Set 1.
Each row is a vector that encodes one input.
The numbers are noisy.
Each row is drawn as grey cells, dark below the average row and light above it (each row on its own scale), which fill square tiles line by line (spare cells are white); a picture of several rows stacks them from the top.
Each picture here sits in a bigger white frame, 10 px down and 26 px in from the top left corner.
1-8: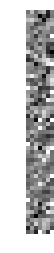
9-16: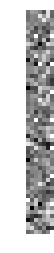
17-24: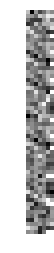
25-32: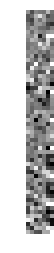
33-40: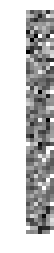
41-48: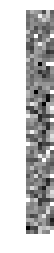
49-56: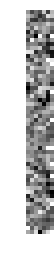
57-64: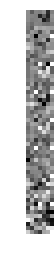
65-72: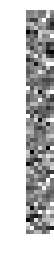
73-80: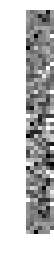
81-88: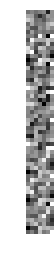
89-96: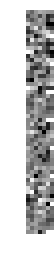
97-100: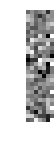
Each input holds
either a fixed value, or four true/false values.
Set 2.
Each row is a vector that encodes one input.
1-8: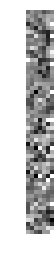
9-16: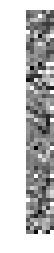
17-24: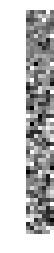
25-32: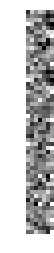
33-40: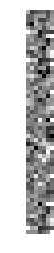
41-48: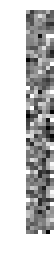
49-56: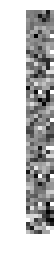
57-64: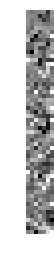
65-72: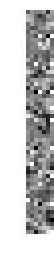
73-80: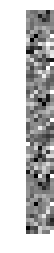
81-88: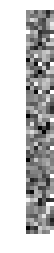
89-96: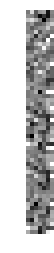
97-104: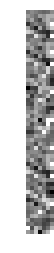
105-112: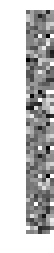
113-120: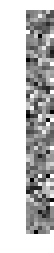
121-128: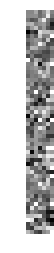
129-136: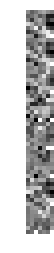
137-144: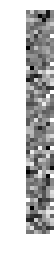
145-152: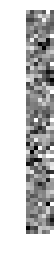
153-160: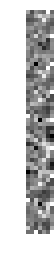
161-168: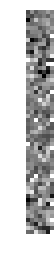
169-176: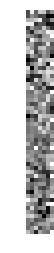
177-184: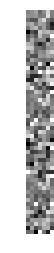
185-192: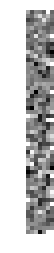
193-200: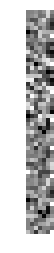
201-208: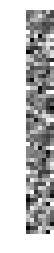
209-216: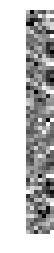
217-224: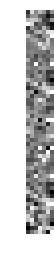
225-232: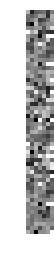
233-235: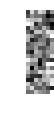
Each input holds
either a fixed value, or four true/false values.
